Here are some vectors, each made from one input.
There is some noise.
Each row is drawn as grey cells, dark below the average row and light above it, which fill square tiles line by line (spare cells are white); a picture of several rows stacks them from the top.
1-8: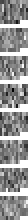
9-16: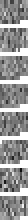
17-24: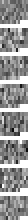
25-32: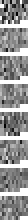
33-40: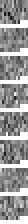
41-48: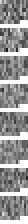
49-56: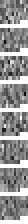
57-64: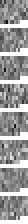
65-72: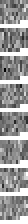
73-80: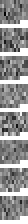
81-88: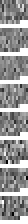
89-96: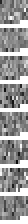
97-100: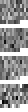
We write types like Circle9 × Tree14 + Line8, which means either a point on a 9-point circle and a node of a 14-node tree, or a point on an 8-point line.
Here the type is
(Line6 + Tree7) × Tree7.
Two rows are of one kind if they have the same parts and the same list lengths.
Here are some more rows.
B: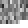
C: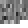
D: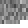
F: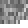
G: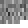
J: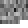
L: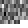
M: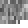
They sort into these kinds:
B, J
C, D, F, G, L, M

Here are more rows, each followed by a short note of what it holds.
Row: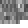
a node of each of two 7-node trees
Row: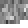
a point on a 6-point line and a node of a 7-node tree
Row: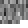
a point on a 6-point line and a node of a 7-node tree
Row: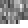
a point on a 6-point line and a node of a 7-node tree
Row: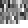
a node of each of two 7-node trees
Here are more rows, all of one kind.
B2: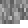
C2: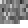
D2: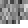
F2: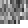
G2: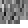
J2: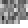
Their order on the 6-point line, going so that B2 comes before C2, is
B2, J2, D2, G2, C2, F2.
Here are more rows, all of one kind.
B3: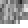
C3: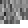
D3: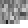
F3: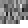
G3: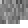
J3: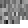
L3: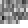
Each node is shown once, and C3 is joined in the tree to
J3.
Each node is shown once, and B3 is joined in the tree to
D3.
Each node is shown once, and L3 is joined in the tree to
F3.
